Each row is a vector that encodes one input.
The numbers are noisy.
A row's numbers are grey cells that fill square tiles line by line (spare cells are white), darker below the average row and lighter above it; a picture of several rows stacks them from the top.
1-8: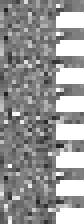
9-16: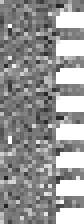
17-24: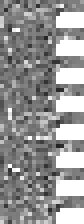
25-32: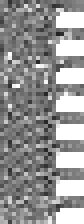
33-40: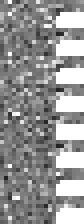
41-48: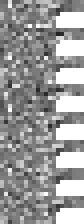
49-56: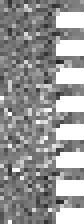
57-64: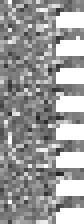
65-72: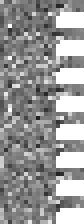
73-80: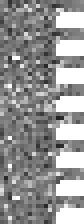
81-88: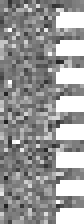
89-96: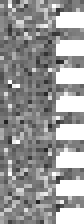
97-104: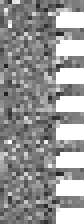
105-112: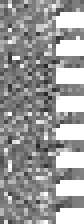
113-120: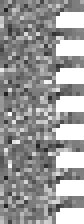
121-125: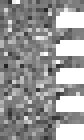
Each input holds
either a point on a 9-point circle and a node of an 8-node tree, or a point on a 9-point line.
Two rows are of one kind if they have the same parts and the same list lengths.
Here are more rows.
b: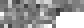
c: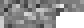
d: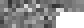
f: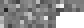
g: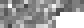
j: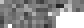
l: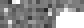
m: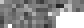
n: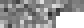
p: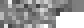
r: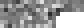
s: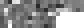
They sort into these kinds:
b, c, f, g, n, p, r
d, j, l, m, s

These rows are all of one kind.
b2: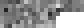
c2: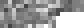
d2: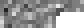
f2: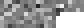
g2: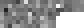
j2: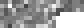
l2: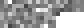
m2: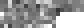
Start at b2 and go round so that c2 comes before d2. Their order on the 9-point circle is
b2, j2, c2, l2, m2, f2, d2, g2.
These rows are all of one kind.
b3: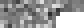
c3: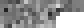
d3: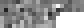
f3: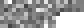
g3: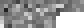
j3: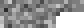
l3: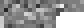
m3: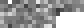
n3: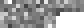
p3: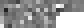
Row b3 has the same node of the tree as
g3 and p3.
